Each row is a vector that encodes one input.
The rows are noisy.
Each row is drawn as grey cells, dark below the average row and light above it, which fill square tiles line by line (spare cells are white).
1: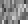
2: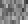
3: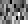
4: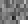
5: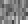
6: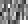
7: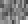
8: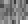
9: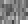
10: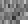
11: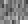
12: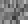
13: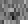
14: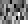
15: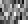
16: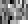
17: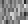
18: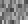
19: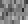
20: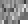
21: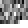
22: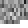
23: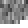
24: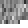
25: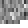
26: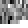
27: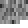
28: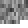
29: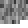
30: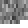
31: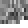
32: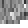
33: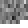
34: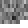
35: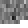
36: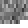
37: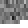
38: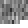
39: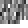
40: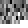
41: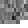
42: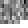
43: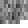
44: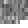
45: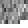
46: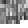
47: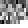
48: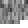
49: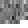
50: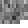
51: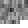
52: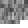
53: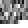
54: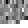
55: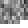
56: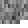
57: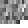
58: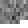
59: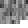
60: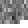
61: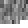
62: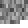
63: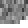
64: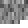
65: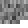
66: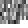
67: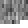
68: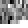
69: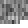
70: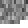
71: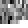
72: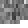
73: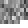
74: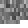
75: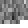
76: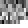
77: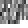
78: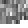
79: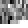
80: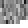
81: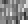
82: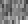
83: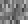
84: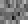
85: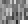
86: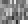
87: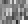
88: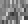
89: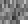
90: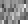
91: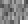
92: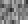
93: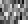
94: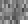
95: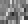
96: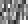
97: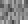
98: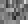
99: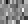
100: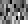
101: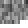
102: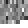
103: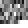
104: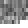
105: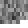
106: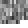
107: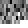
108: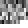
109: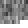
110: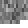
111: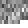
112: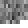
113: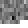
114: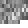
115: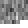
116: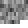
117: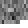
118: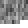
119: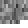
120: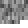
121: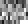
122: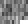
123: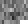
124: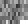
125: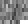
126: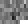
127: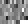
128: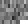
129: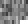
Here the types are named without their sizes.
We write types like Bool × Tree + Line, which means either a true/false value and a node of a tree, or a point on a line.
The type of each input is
Bool × (Line + Tree) + Label.
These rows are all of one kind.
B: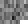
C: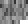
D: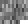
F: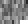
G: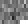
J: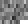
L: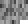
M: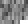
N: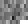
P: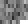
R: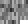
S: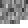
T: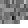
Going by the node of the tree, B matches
F, N and R.
